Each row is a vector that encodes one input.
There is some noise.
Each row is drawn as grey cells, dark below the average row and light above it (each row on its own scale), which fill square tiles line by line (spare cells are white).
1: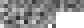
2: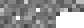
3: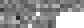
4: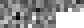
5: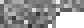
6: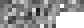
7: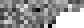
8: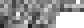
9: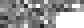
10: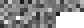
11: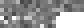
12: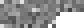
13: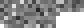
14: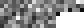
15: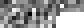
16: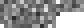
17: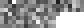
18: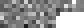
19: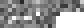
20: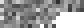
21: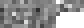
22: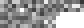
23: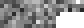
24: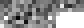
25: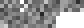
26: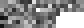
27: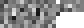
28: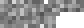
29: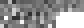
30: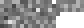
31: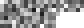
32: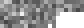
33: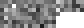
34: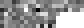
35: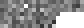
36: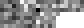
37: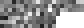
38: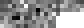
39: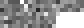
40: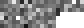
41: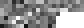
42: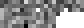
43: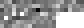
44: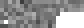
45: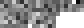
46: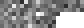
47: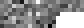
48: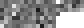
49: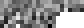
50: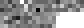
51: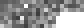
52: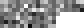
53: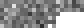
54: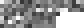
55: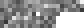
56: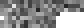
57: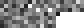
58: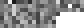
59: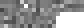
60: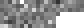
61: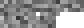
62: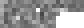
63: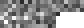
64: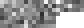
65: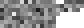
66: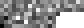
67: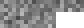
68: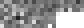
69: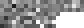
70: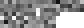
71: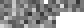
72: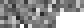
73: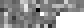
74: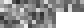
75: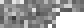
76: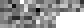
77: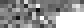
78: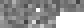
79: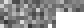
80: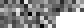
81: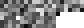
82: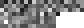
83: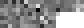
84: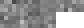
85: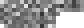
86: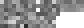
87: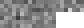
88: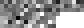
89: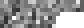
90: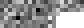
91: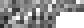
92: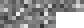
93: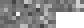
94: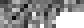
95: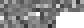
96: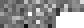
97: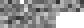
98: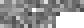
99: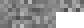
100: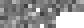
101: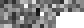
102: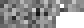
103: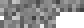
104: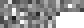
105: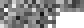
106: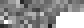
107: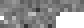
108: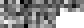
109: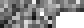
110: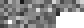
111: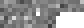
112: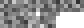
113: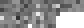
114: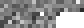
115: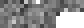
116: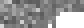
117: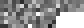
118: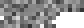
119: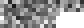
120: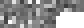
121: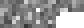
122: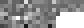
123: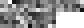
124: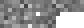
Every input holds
either a fixed value, or two labels (each one of 8), or a node of a 7-node tree.
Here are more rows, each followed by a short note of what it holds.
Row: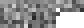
a node of a 7-node tree
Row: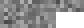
a node of a 7-node tree
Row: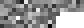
two labels (each one of 8)
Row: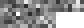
a fixed value
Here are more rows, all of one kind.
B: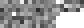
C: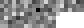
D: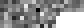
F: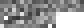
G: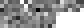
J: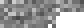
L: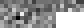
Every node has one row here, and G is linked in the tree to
C and D.
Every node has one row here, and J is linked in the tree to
B and C.
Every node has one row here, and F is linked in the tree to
L.
